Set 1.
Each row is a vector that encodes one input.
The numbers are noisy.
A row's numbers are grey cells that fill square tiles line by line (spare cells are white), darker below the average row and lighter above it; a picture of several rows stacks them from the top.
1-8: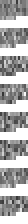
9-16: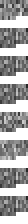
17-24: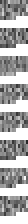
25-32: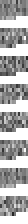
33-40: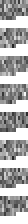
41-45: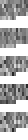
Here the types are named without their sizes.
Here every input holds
a node of a tree.
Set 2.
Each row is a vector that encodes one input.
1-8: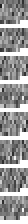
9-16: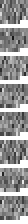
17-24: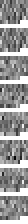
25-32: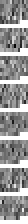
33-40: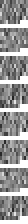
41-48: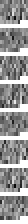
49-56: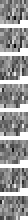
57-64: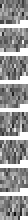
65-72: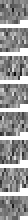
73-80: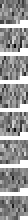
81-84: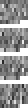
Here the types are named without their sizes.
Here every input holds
three true/false values.
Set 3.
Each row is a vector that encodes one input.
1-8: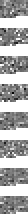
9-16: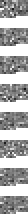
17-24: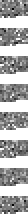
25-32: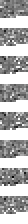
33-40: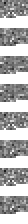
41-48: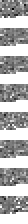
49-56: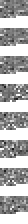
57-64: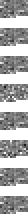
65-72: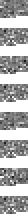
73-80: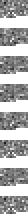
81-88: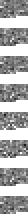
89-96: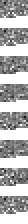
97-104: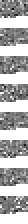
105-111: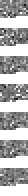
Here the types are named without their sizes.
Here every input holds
a label.
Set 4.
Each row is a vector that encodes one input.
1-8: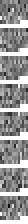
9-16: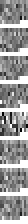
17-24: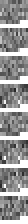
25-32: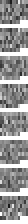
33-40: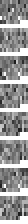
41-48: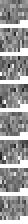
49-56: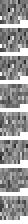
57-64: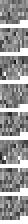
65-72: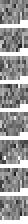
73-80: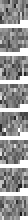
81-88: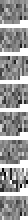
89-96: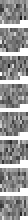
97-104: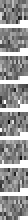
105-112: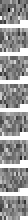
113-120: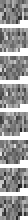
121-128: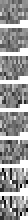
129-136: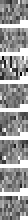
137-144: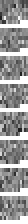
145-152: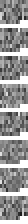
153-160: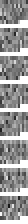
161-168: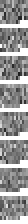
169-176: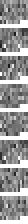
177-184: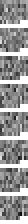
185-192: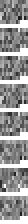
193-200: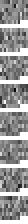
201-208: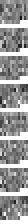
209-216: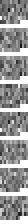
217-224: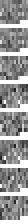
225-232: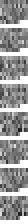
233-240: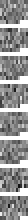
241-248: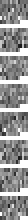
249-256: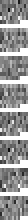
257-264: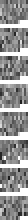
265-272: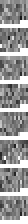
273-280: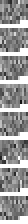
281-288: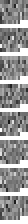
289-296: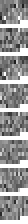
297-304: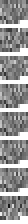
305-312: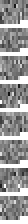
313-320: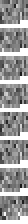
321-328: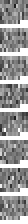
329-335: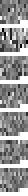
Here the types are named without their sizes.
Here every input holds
either a point on a circle, or a fixed value.
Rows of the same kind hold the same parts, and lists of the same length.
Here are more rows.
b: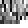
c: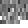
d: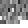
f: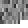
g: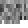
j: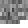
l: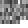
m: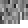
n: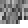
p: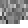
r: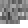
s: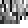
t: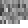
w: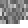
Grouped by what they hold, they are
b, s
c, d, f, g, j, l, m, n, p, r, t, w

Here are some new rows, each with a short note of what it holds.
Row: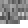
a point on a circle
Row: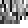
a fixed value
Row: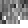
a point on a circle
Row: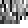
a fixed value
